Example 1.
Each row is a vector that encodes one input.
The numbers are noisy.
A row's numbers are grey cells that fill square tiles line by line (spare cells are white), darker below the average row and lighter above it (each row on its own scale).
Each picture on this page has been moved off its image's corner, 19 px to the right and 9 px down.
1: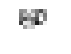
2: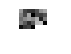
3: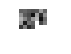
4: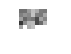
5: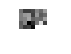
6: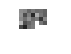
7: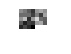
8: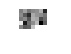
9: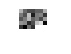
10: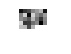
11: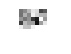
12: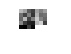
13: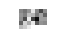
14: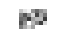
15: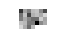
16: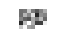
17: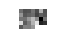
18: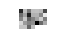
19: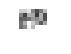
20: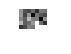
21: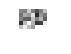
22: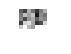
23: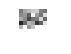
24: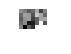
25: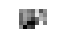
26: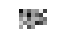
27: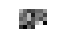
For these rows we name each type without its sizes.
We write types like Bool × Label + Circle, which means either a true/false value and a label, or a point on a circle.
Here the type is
Line.
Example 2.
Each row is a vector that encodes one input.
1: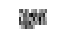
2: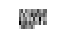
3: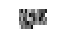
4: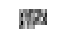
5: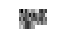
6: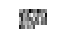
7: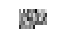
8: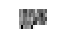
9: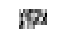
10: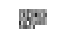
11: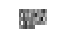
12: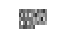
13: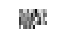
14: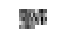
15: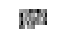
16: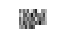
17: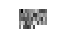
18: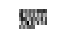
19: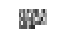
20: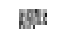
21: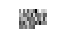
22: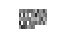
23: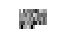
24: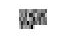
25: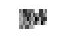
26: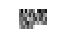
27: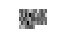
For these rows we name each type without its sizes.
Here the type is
Bool × Bool × Bool.
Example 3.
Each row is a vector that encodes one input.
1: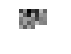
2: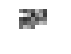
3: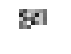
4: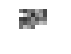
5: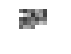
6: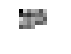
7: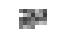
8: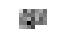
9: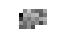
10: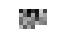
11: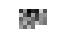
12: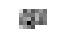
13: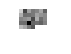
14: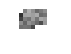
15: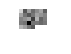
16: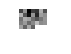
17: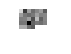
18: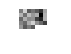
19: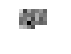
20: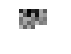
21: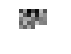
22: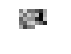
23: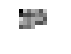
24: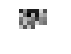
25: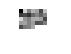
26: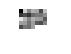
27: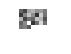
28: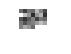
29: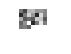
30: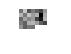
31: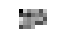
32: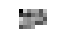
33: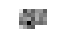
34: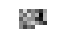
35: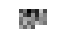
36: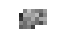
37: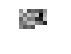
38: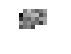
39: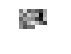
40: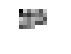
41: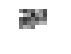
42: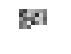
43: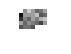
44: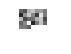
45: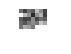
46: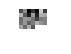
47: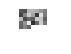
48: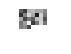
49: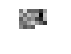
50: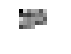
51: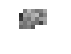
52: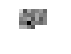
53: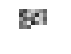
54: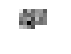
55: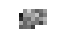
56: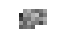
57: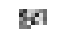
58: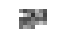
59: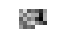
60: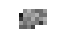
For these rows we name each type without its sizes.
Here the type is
Label.
